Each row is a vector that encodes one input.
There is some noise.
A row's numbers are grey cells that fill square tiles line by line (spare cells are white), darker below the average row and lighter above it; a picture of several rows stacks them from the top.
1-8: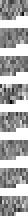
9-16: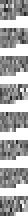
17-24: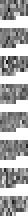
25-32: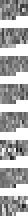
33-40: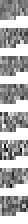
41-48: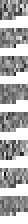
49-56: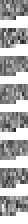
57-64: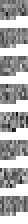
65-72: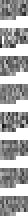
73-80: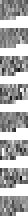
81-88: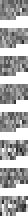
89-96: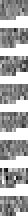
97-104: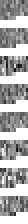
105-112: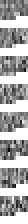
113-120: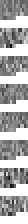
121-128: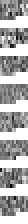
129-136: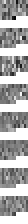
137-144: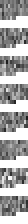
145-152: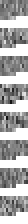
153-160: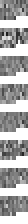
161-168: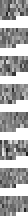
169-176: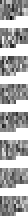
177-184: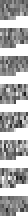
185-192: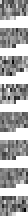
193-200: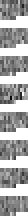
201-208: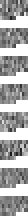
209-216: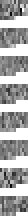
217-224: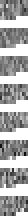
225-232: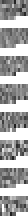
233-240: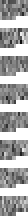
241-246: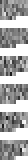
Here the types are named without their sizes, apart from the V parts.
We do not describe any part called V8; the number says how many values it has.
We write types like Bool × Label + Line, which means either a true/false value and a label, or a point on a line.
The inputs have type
Bool × (Line + V8) + Tree.
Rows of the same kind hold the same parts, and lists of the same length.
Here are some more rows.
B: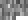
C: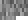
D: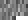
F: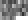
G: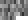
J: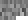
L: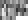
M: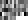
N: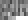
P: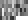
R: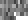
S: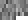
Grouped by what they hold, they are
B, D, S
C, F, G, J, M, N, R
L, P

